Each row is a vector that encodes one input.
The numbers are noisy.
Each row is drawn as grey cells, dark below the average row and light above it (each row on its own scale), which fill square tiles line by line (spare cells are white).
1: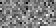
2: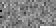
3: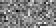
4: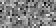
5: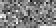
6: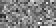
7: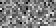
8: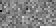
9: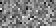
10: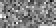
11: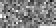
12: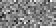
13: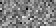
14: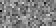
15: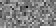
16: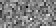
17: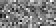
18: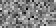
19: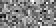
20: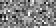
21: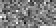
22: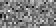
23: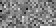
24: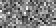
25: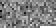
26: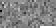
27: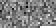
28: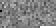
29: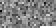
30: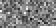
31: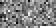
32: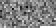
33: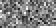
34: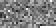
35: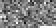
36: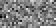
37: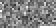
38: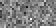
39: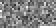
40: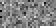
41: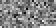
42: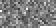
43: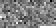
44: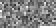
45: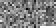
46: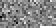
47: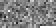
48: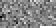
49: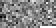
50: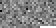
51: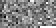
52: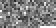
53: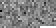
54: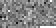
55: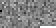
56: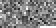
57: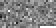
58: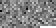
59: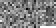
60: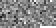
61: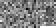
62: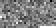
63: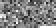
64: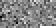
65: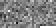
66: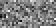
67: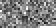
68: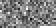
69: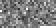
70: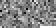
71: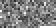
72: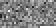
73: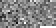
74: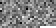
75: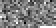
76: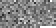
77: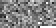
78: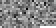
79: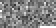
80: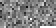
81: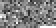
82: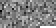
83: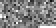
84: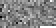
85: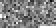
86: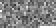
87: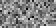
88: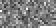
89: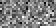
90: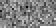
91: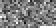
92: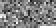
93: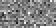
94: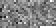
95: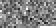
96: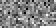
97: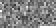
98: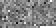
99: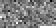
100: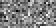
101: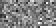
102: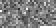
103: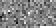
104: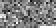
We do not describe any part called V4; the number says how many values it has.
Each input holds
a list of up to two items, each a true/false value and a value of V4.
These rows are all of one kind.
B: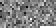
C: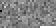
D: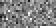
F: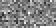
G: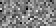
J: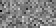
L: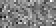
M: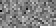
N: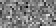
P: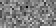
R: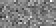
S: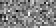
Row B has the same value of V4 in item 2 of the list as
D and J.
